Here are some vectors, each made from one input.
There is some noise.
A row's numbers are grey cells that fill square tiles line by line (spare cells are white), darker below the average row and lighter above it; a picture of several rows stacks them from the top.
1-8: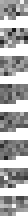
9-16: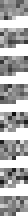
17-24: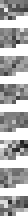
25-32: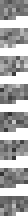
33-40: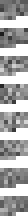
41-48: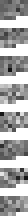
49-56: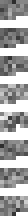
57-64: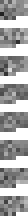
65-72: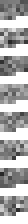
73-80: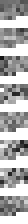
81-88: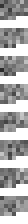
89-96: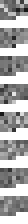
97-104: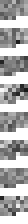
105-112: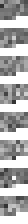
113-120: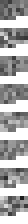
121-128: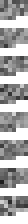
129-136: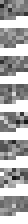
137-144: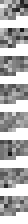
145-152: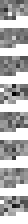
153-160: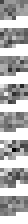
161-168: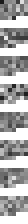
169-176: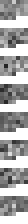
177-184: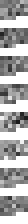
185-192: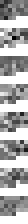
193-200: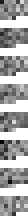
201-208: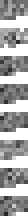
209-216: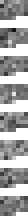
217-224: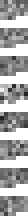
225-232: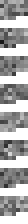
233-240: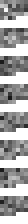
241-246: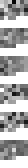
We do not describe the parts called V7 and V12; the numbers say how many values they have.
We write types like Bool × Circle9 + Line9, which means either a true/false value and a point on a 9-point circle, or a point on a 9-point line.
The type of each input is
(Bool × Bool × Bool + V12) × Line6 + V7.
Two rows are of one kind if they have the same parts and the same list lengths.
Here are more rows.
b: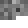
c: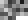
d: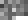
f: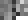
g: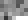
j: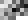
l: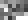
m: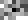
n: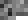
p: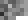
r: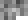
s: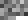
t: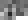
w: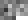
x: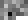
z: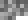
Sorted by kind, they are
b, d, n, s, t, x
c, j, l, m
f, g, p, r, w, z

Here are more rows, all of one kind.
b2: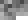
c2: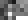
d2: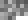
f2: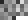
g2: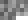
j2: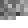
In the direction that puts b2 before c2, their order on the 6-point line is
b2, d2, c2, g2, j2, f2.
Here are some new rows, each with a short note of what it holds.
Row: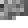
a point on a 6-point line and three true/false values
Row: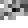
a value of V7
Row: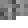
a point on a 6-point line and a value of V12
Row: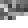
a value of V7
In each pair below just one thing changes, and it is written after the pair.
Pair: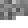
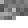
the place on the 6-point line
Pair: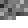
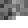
the place on the 6-point line
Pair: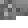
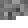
one of the three true/false values
